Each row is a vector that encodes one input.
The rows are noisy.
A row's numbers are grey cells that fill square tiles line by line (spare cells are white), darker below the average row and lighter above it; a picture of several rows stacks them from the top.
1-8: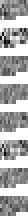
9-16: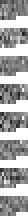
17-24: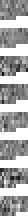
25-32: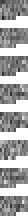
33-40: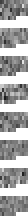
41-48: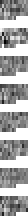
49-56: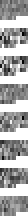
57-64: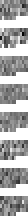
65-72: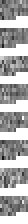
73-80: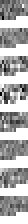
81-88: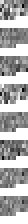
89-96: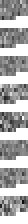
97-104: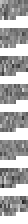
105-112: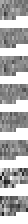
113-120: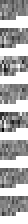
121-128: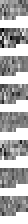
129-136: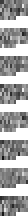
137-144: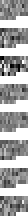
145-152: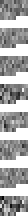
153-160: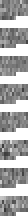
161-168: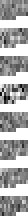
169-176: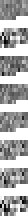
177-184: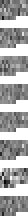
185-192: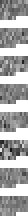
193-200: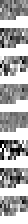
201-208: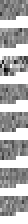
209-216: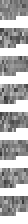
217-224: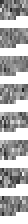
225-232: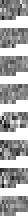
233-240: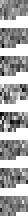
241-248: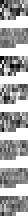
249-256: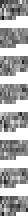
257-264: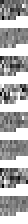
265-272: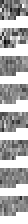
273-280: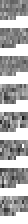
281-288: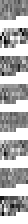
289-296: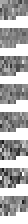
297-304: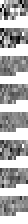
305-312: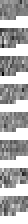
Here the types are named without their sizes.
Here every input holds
a node of a tree, together with either a point on a circle and a true/false value, or a fixed value.
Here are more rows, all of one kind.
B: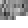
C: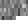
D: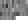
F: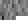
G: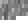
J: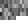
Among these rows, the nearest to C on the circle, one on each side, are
F and G.
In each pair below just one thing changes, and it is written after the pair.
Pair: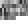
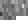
the place on the circle
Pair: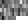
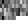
the place on the circle
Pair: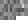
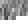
the place on the circle
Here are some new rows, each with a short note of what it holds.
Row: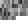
a point on a circle, a node of a tree and a true/false value
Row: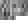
a point on a circle, a node of a tree and a true/false value
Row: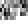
a node of a tree
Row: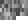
a point on a circle, a node of a tree and a true/false value
